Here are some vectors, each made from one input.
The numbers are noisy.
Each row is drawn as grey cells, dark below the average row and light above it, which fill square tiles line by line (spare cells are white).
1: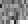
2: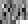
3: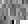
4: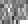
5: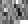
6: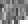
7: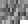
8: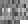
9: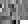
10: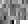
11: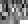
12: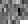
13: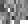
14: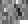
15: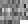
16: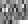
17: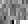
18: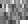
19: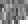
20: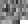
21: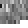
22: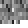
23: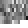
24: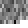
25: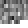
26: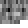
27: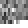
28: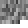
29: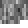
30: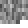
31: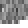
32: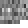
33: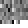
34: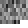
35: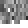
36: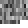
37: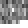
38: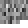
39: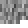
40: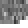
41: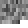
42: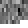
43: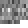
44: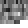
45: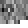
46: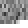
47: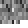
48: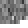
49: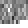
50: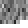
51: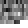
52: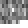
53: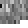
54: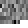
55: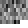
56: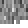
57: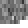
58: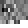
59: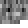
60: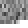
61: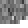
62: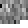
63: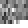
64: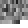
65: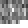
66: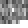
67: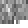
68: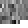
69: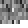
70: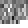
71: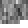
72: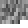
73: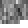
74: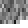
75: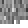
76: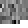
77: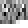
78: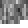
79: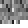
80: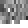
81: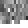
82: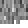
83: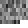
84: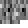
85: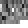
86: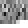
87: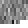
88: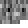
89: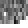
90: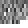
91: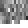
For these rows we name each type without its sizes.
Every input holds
a label and a true/false value.
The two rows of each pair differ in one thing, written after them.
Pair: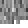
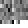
the true/false value
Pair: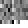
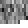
the label
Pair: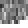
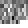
the label
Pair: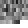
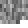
the true/false value
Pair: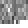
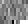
the true/false value
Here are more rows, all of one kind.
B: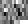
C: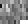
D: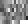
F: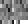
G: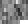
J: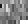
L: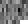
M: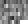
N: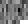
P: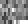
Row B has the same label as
G, L and N.
